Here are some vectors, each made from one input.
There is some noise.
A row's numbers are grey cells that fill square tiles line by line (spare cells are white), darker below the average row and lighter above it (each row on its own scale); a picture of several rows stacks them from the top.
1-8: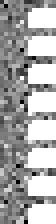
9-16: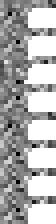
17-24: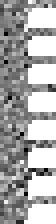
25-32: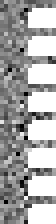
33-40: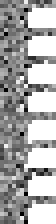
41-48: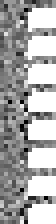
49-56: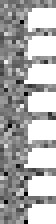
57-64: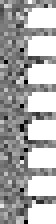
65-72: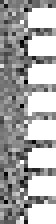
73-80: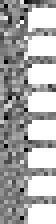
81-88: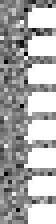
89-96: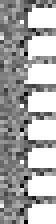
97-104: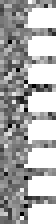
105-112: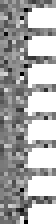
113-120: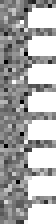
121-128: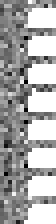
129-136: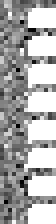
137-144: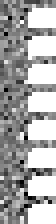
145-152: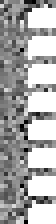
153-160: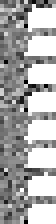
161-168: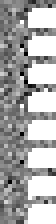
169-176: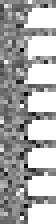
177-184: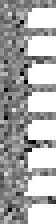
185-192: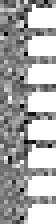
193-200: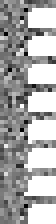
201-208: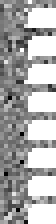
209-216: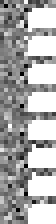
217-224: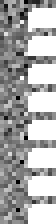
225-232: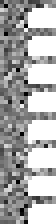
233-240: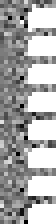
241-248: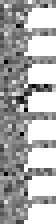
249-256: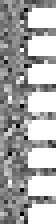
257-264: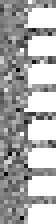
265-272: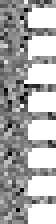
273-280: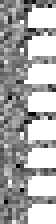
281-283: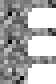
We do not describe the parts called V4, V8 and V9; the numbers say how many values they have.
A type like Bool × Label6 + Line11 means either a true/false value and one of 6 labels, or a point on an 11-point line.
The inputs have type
(Line5 + V8) × V9 + Line7 + List2(Bool × V4).
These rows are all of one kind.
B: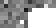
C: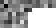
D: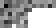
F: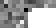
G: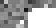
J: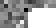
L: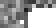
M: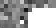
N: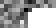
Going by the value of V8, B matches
L and M.
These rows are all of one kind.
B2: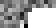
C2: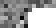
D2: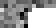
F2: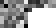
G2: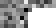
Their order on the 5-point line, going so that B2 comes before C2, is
B2, G2, F2, C2, D2.
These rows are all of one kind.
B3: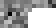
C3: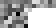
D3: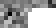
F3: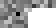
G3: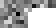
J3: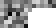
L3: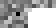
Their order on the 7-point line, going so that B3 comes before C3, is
D3, B3, J3, C3, L3, F3, G3.
